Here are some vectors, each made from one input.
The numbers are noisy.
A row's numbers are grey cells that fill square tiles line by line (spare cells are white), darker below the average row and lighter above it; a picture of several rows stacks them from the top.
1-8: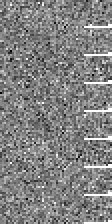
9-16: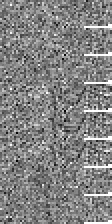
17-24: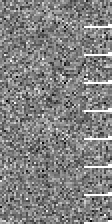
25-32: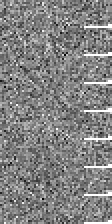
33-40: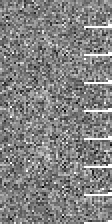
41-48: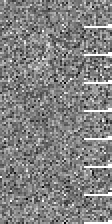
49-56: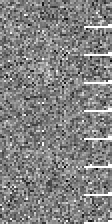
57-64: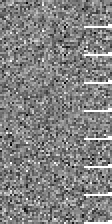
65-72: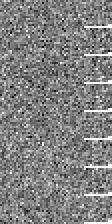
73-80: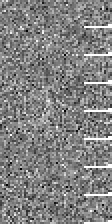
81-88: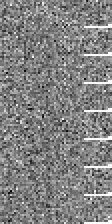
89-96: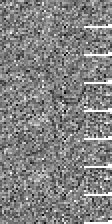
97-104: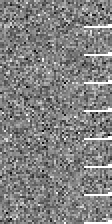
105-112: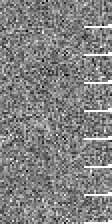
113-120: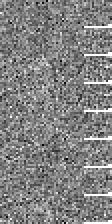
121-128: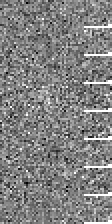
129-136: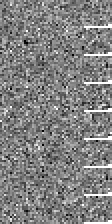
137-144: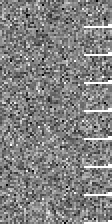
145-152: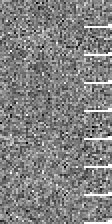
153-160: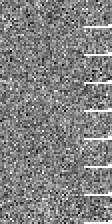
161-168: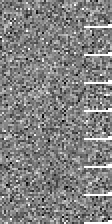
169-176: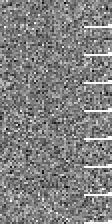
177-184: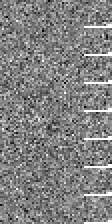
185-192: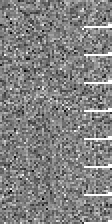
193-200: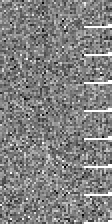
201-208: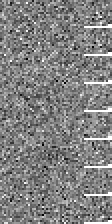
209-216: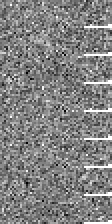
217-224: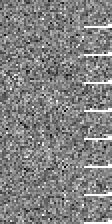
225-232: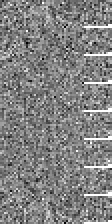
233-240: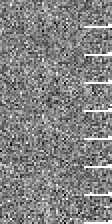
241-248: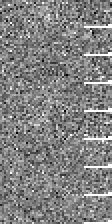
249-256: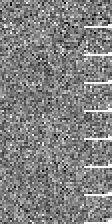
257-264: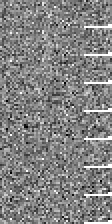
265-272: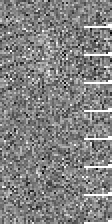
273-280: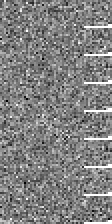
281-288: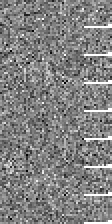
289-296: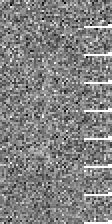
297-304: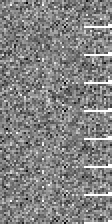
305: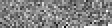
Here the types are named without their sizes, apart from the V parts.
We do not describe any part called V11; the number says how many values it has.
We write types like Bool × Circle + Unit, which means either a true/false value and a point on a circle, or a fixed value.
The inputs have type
(Circle + Unit) × (Circle + V11).
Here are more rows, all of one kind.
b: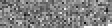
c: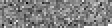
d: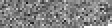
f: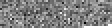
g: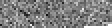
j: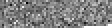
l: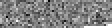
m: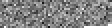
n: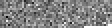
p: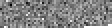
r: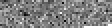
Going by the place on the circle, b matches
d and f.
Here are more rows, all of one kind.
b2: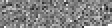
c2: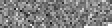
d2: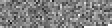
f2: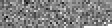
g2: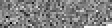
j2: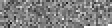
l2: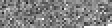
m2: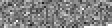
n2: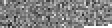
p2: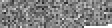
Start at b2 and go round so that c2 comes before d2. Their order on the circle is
b2, m2, l2, c2, g2, f2, n2, j2, d2, p2.
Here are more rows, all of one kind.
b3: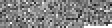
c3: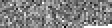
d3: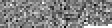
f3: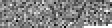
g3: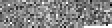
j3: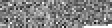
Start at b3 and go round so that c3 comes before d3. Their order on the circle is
b3, g3, j3, c3, d3, f3.
